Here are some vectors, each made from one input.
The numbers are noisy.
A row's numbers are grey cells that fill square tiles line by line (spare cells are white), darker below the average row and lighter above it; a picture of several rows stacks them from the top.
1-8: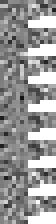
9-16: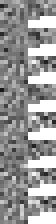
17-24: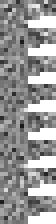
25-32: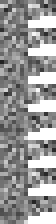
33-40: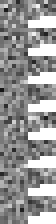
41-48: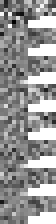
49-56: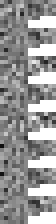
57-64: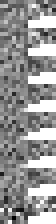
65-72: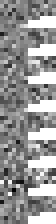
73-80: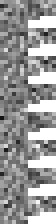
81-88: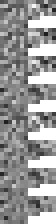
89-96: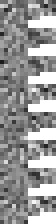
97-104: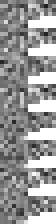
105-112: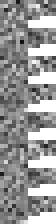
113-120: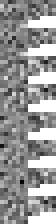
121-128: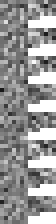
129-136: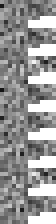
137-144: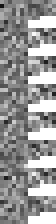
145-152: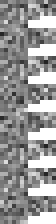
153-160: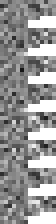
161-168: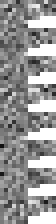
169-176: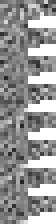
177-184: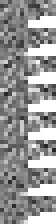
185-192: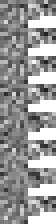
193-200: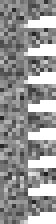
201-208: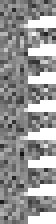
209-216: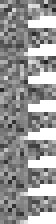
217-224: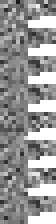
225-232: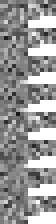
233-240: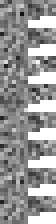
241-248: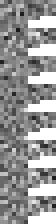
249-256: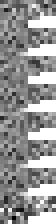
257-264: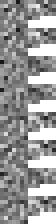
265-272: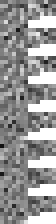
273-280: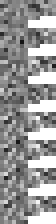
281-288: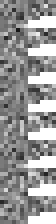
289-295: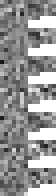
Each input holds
either a point on a 19-point line, or a list of up to two points on a 12-point line.
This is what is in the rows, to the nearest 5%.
About 40% of them hold a point on a 19-point line. The rest are lists of up to two points on a 12-point line: a few of all rows are empty, 25% hold one and 35% two.
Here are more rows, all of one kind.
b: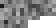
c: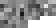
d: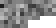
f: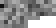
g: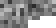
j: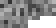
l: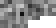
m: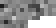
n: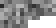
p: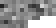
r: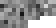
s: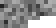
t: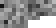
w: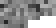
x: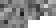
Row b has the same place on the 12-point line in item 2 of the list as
j, m, s and x.
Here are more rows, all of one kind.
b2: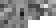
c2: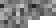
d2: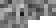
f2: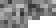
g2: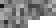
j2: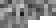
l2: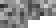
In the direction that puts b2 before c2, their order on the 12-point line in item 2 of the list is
b2, f2, l2, d2, j2, c2, g2.
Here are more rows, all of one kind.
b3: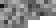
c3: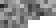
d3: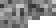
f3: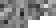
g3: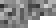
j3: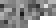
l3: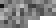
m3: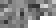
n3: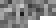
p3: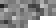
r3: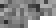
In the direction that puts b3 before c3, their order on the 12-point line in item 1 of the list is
n3, d3, l3, b3, c3, g3, j3, f3, m3, r3, p3.
